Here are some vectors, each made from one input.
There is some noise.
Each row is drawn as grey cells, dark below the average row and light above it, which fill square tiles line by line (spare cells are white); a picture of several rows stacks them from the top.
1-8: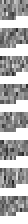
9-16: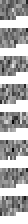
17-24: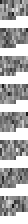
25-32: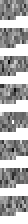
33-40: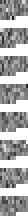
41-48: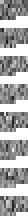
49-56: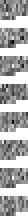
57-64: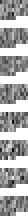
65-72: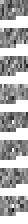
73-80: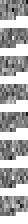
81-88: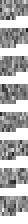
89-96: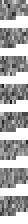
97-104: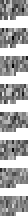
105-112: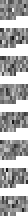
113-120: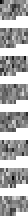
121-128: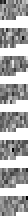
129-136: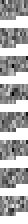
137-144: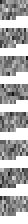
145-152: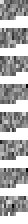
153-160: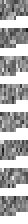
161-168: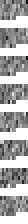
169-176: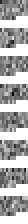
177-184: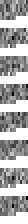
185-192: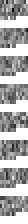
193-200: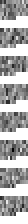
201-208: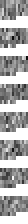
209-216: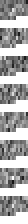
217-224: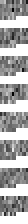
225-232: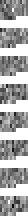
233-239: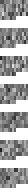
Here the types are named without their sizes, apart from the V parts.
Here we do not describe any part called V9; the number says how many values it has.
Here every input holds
a point on a line, together with either a point on a circle, or a value of V9.
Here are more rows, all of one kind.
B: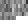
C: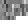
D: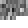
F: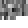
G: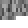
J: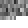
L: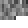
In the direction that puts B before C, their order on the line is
F, D, J, L, B, C, G.
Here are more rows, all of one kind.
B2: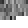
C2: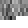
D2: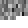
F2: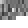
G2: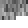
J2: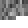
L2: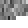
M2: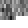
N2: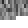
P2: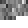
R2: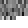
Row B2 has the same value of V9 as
C2, M2, P2 and R2.
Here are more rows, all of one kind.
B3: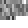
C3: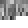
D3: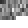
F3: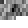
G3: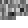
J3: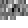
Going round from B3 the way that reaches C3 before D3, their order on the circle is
B3, F3, J3, C3, G3, D3.
